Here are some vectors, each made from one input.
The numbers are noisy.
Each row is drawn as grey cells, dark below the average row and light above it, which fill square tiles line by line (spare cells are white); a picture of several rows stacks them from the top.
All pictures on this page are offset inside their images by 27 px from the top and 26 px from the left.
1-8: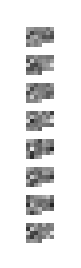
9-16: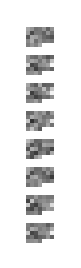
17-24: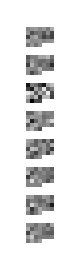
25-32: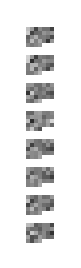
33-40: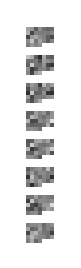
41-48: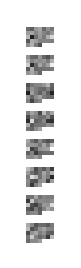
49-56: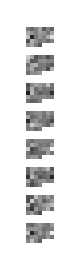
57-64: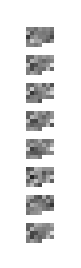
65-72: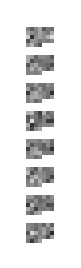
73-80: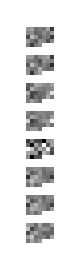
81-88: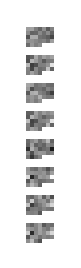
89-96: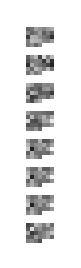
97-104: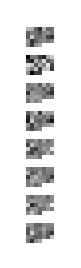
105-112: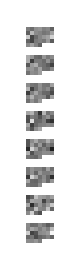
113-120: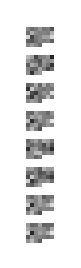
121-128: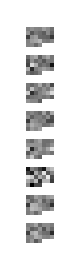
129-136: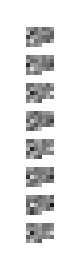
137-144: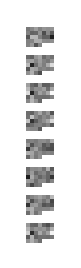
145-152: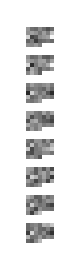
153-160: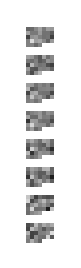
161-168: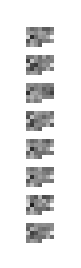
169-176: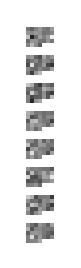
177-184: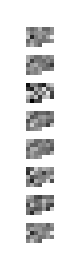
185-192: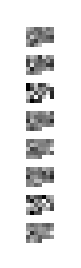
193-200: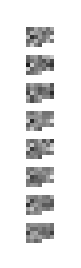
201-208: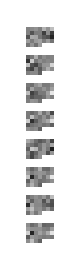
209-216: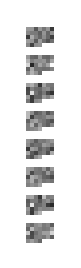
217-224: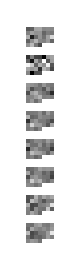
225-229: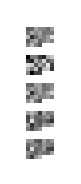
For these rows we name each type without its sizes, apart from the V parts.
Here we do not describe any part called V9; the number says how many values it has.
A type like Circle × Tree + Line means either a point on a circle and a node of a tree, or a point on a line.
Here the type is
List(Bool × V9).
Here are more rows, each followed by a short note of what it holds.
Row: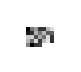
the empty list
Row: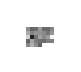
a list of one item
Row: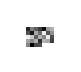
the empty list
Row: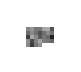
a list of two items
